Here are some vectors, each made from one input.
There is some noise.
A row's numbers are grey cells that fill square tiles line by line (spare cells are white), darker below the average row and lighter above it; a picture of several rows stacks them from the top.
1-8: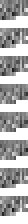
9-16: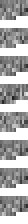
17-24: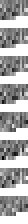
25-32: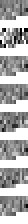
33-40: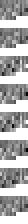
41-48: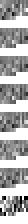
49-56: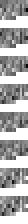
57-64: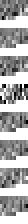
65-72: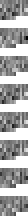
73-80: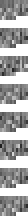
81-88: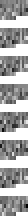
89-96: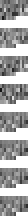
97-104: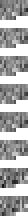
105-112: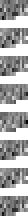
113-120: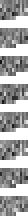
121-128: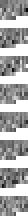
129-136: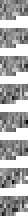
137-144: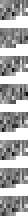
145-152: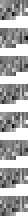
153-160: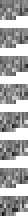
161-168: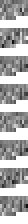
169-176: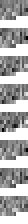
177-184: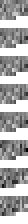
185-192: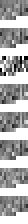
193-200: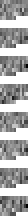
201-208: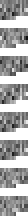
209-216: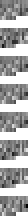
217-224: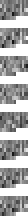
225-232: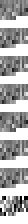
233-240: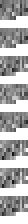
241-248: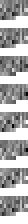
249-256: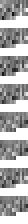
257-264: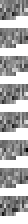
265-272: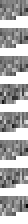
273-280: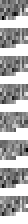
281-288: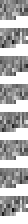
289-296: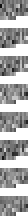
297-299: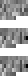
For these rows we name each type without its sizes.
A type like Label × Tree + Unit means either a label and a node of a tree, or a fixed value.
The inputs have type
List(Line).
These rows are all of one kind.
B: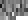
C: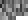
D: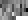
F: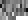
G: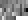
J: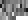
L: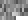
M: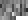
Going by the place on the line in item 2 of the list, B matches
L and M.
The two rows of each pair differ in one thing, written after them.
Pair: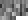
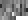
the place on the line in item 2 of the list
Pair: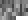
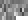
the place on the line in item 1 of the list
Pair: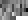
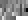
the place on the line in item 1 of the list
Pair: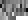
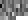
the place on the line in item 2 of the list
